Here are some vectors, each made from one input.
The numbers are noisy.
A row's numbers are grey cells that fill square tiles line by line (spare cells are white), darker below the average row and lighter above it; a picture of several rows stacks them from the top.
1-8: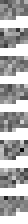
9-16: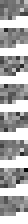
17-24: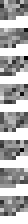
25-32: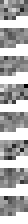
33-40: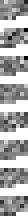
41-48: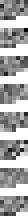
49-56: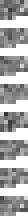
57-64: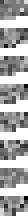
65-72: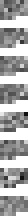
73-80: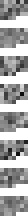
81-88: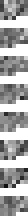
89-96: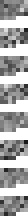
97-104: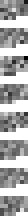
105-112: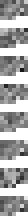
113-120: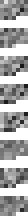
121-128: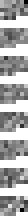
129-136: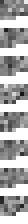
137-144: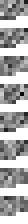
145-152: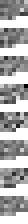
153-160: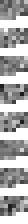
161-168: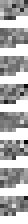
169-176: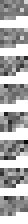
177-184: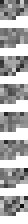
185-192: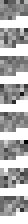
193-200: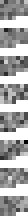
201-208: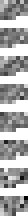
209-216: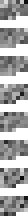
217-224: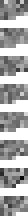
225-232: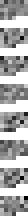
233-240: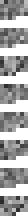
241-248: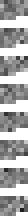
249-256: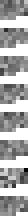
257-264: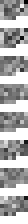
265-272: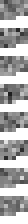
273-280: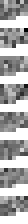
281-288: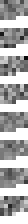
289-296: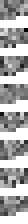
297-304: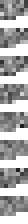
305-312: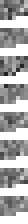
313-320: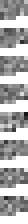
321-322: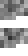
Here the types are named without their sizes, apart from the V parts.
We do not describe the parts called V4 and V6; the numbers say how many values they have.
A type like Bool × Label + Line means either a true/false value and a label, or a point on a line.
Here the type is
Bool × Bool × Bool × Bool + (Line + V6) × V4.
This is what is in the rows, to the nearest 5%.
About 60% of them hold four true/false values. The rest hold a value of V4, together with either a point on a line, or a value of V6.
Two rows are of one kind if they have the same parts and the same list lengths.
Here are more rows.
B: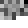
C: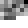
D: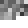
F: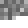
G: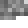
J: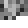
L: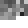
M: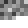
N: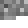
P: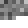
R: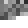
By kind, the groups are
B, C
D, F, G, L, M, N, P
J, R

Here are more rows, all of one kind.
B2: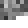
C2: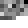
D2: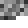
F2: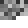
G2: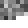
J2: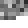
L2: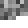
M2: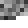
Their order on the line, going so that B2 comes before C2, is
G2, B2, M2, D2, L2, F2, J2, C2.
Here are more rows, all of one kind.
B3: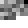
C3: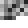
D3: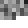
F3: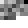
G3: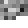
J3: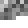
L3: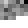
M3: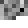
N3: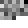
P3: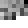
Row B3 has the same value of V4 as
C3, F3 and P3.
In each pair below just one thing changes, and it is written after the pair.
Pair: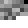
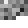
the value of V6
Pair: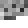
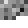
the value of V4
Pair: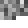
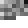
the value of V4
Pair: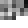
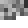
the value of V6
